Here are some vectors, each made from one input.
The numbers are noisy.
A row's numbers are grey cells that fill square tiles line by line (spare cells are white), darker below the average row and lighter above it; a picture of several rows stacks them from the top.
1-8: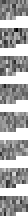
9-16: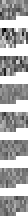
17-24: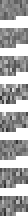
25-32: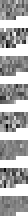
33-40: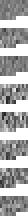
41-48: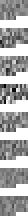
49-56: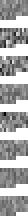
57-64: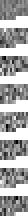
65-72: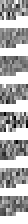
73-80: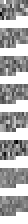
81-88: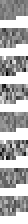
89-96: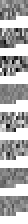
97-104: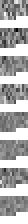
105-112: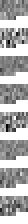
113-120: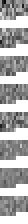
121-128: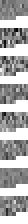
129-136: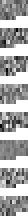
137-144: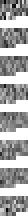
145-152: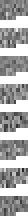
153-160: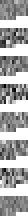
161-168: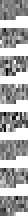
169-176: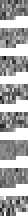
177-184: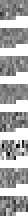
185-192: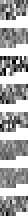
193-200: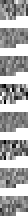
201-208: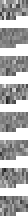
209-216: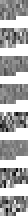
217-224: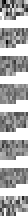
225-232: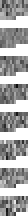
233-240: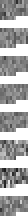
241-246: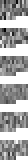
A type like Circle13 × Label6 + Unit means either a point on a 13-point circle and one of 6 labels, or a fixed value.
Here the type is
(Bool × Bool × Bool × Bool + Unit) × Circle10 × (Circle10 + Unit).
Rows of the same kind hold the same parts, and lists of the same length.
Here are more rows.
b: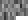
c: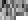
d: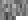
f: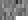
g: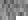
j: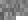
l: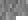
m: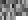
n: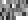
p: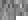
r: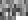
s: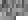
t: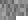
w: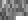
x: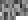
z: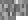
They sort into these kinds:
b, d, r, w, x
c, j, l, m, p, s
f, g
n, t, z

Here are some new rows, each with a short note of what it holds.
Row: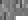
a point on a 10-point circle
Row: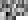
a point on a 10-point circle and four true/false values
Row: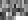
a point on a 10-point circle
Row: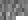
a point on each of two 10-point circles and four true/false values
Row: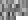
a point on a 10-point circle
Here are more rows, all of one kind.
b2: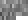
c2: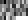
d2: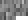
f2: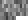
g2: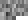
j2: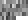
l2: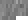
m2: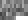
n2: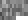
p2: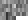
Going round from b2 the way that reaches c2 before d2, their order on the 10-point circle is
b2, l2, j2, c2, n2, f2, p2, g2, d2, m2.
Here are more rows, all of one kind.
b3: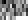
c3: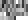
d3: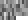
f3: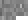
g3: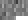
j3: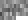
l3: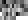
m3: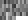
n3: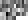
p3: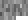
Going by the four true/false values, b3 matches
g3, j3, l3 and n3.
